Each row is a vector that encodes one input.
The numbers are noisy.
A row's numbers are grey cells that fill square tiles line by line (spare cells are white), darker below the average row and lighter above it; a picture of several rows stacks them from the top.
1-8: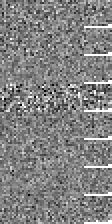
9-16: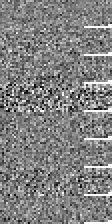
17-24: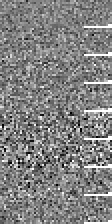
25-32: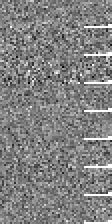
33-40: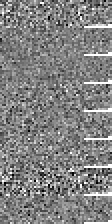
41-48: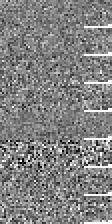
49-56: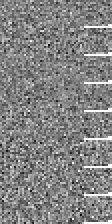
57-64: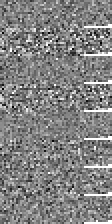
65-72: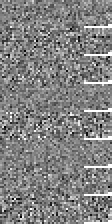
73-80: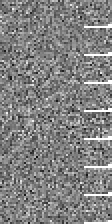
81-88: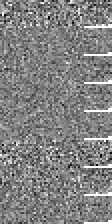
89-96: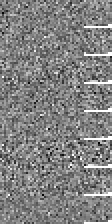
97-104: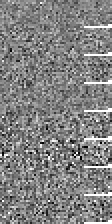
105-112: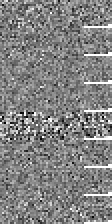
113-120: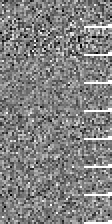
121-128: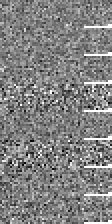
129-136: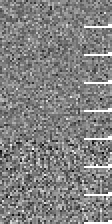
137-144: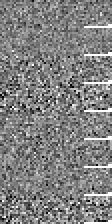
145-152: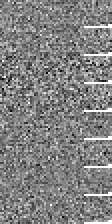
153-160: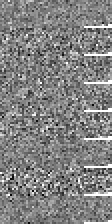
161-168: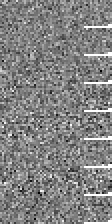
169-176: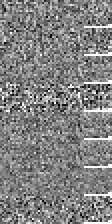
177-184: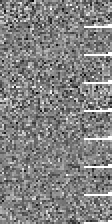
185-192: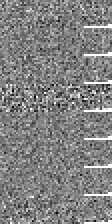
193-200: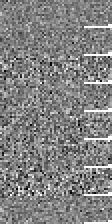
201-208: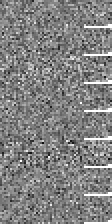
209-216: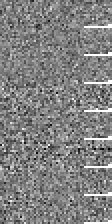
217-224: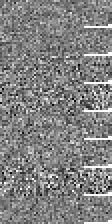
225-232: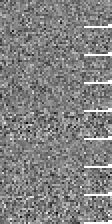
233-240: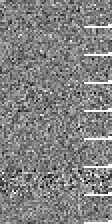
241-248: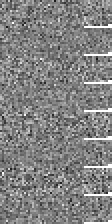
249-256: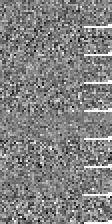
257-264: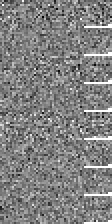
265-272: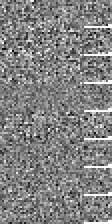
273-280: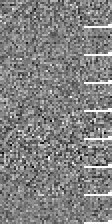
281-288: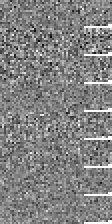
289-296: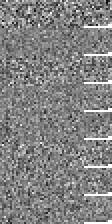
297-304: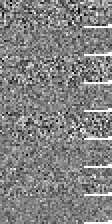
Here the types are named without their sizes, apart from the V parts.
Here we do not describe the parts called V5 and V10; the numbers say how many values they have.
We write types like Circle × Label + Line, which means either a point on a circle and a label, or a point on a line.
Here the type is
Bool × Bool × Bool + (Circle + Label) × V10 + V5.
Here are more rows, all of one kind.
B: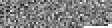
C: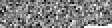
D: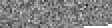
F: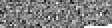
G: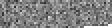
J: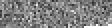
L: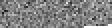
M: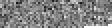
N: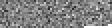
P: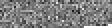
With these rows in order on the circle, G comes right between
D and J.
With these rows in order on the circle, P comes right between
F and J.
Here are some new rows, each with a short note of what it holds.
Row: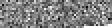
a label and a value of V10
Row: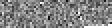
three true/false values
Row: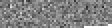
a point on a circle and a value of V10
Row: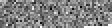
a label and a value of V10
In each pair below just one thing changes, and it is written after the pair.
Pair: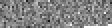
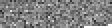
the place on the circle
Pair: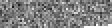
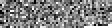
the place on the circle
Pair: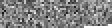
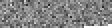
the place on the circle
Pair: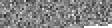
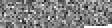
the place on the circle
